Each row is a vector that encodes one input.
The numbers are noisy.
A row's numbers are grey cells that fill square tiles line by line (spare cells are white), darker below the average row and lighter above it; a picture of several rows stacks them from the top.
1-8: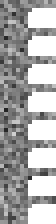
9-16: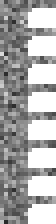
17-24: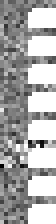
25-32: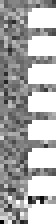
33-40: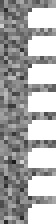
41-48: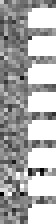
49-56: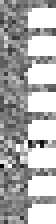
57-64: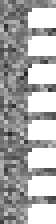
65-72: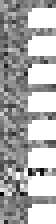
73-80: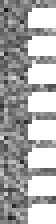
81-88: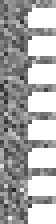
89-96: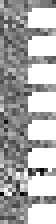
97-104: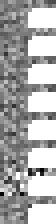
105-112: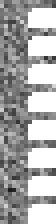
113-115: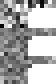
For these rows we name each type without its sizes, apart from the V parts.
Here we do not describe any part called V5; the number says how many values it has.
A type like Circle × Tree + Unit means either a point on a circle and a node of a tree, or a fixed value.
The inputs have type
List(Bool × V5).
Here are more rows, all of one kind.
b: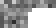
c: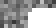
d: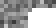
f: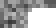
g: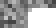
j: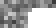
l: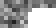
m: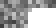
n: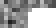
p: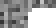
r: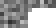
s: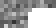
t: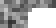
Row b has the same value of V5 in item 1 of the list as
c, d, j and s.
